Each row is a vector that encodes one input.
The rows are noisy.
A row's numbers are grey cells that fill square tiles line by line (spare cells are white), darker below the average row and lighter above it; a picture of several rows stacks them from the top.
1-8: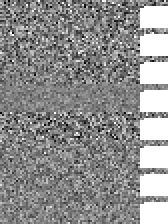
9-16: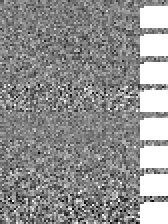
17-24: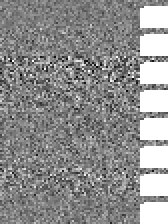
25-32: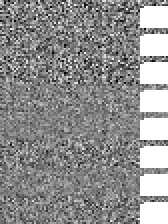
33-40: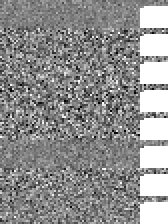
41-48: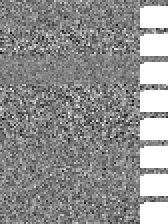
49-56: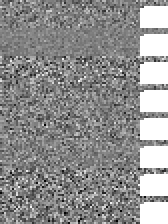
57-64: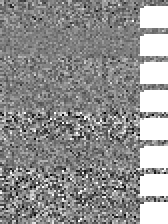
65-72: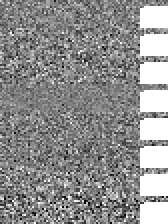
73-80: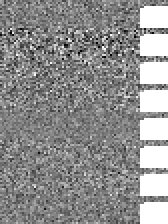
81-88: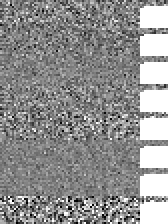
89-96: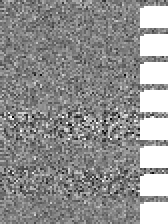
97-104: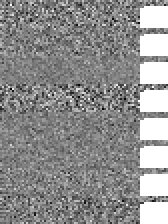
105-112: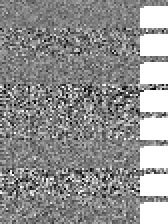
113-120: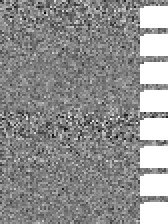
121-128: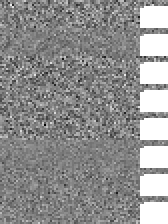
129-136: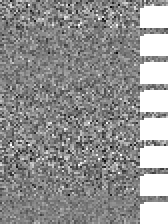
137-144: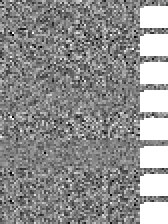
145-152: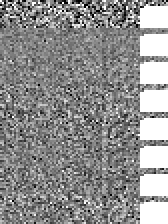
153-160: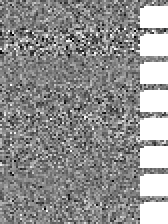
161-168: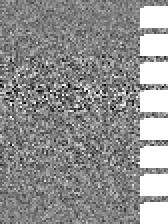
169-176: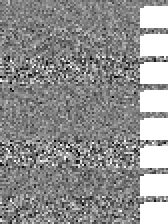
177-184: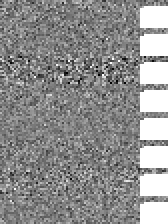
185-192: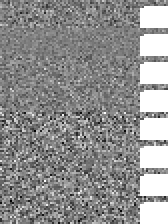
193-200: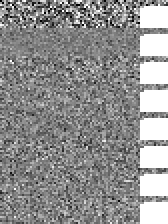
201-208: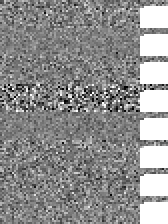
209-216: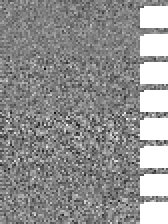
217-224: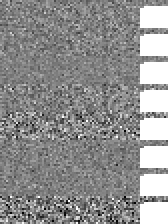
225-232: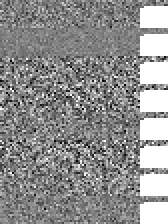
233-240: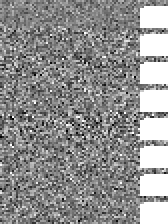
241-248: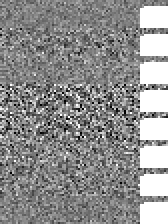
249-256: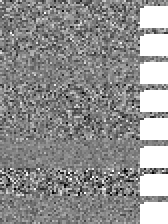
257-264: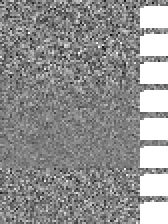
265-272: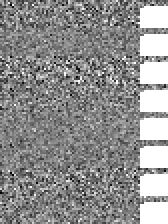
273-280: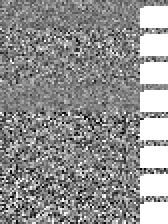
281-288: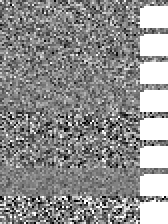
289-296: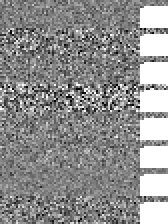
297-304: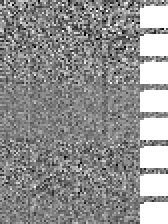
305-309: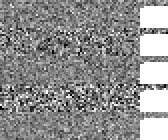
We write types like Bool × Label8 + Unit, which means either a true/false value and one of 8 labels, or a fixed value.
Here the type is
Bool × Line9 + Label5 × (Tree10 + Unit) + Line12.
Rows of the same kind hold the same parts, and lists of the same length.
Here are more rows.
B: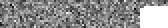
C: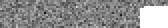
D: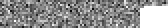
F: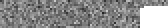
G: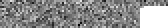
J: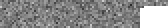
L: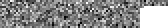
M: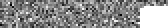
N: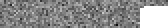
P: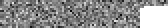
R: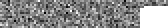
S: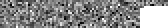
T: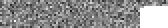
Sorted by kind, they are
B, D, T
C, F, J, P, R, S
G, L, M
N

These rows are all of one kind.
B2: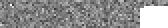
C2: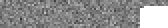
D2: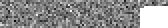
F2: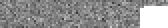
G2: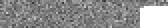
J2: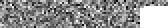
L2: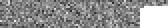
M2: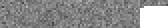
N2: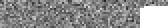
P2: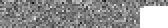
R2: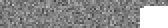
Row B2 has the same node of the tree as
F2, G2, L2 and M2.
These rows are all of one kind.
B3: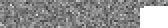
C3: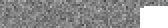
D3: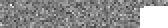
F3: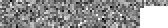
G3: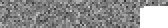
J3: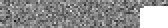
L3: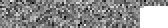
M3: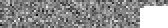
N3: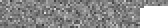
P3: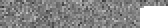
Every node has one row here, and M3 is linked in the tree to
L3, N3 and P3.
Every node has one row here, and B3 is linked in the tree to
F3.
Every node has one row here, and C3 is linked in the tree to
F3.
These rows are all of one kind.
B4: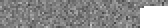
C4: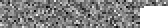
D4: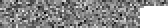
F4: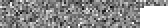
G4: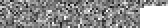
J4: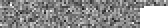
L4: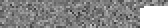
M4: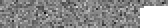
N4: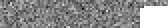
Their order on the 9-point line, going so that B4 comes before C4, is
M4, D4, B4, J4, F4, N4, L4, G4, C4.
